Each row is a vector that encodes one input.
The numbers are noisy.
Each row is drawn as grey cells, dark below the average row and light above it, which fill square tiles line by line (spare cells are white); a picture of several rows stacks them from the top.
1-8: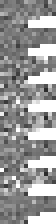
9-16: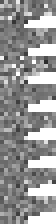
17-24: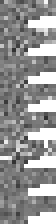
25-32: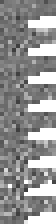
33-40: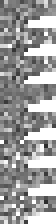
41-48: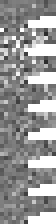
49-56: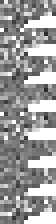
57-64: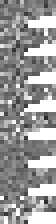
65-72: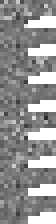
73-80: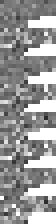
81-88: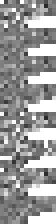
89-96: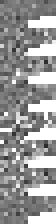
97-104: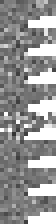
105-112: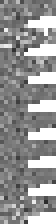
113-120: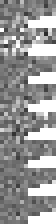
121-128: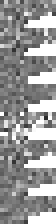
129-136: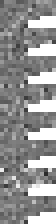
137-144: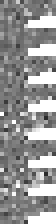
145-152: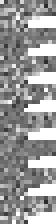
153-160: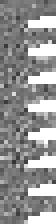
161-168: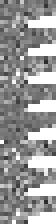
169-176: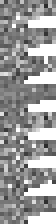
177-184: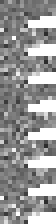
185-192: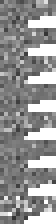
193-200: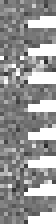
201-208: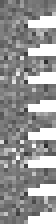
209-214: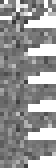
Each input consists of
four true/false values.
